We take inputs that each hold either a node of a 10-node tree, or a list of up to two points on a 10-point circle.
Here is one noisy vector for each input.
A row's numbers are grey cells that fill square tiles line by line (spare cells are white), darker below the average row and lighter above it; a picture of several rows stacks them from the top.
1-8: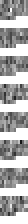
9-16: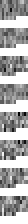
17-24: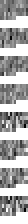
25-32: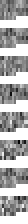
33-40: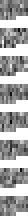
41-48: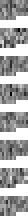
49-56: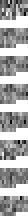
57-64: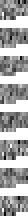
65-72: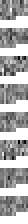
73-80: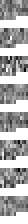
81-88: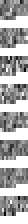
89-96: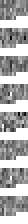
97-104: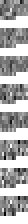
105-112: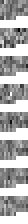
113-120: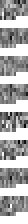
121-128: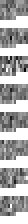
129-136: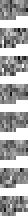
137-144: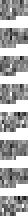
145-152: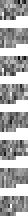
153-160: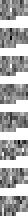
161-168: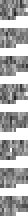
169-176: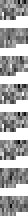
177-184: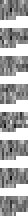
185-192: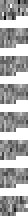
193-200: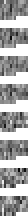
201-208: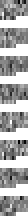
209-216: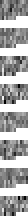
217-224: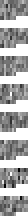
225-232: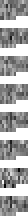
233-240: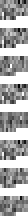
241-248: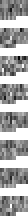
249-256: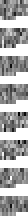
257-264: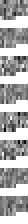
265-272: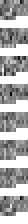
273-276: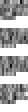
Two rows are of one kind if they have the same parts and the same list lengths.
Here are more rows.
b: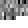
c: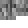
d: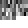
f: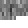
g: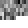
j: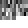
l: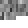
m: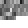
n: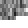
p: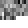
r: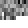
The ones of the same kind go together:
b, g, p, r
c, f, l
d, j
m, n

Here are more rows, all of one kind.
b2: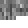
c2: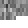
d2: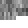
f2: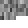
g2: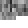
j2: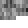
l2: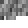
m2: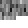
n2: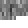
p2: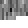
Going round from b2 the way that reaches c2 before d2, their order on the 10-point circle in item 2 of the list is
b2, n2, c2, g2, j2, f2, m2, d2, p2, l2.
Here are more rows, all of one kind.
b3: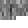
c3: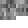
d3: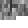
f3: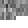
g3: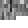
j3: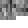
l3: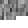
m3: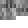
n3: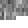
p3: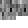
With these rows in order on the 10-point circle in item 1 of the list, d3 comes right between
g3 and p3.
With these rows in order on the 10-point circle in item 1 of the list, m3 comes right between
c3 and j3.
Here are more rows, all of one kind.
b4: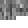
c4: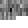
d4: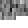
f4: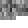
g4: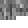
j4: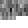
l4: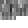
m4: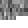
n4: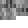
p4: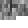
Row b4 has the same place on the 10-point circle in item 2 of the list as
g4 and l4.
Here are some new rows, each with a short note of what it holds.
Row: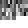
the empty list
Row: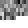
a node of a 10-node tree
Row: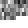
a node of a 10-node tree
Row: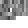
a list of one item
